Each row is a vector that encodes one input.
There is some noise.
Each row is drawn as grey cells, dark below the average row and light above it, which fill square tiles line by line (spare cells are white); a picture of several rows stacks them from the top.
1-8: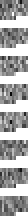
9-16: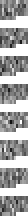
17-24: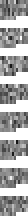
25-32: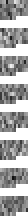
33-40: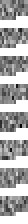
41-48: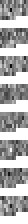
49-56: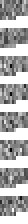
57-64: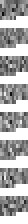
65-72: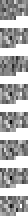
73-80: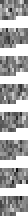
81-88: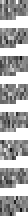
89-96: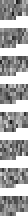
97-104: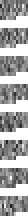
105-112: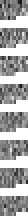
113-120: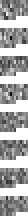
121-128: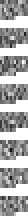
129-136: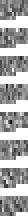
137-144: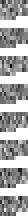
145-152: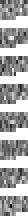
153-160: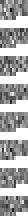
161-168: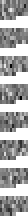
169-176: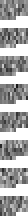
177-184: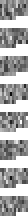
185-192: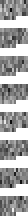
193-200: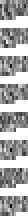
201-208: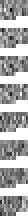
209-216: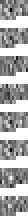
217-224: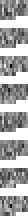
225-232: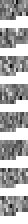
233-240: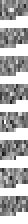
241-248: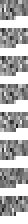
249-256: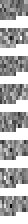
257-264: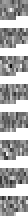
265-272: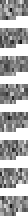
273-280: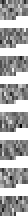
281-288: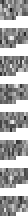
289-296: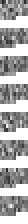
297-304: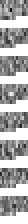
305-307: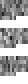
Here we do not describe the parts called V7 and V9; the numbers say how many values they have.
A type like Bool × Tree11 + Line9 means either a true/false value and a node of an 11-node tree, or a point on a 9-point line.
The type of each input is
(Bool × Bool × Bool × Bool + V7) × V9 + List3(Line5).
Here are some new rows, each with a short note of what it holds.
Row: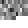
a list of two items
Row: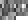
a value of V7 and a value of V9
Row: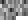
a list of two items
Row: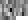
a list of three items
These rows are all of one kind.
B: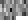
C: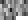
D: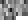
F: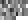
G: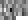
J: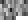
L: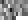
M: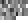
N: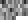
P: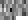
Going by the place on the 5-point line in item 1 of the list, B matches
G and P.
